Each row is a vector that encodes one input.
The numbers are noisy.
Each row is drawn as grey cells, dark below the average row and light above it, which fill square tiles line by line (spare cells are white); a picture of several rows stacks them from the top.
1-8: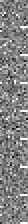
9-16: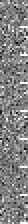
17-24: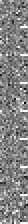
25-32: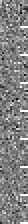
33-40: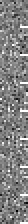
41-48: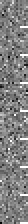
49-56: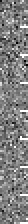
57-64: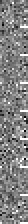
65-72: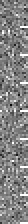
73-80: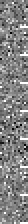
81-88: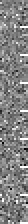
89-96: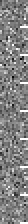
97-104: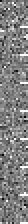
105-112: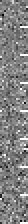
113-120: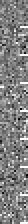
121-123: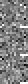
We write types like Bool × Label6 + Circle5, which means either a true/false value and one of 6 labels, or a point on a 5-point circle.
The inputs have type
Label6 × Line4 × Line5 × Line5.
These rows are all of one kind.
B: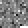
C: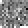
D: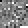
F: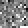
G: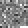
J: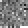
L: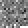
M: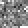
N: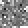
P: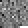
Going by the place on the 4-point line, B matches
G, J and L.
